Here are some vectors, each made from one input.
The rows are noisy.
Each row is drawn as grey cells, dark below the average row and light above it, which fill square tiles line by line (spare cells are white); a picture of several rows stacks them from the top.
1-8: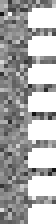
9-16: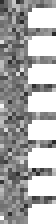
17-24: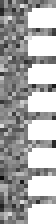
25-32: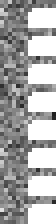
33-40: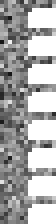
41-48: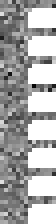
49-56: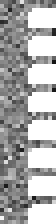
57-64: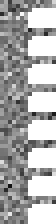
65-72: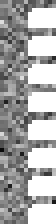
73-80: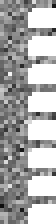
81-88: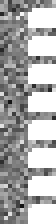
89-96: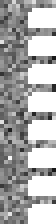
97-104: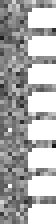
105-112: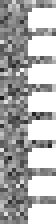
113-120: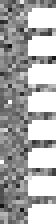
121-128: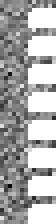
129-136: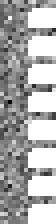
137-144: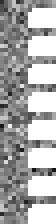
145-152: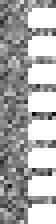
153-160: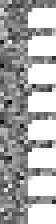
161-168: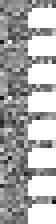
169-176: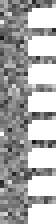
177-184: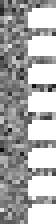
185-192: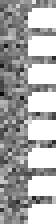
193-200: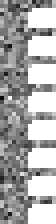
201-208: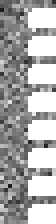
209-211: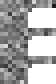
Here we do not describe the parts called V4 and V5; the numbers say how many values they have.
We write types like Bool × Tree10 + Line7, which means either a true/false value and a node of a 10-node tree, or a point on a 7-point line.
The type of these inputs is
(Bool × Line6 + V4) × V5.
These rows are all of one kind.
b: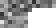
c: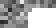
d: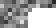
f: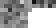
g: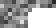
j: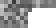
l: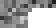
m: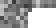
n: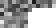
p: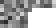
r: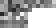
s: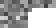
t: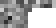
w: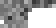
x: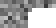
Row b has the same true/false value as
f, l, n and w.
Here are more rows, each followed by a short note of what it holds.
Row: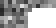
a value of V4 and a value of V5
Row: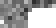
a point on a 6-point line, a true/false value and a value of V5
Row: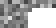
a value of V4 and a value of V5
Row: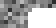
a point on a 6-point line, a true/false value and a value of V5
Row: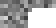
a point on a 6-point line, a true/false value and a value of V5
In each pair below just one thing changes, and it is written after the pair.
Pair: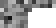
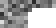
the value of V5
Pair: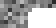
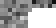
the true/false value
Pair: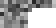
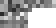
the true/false value
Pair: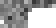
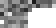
the value of V5
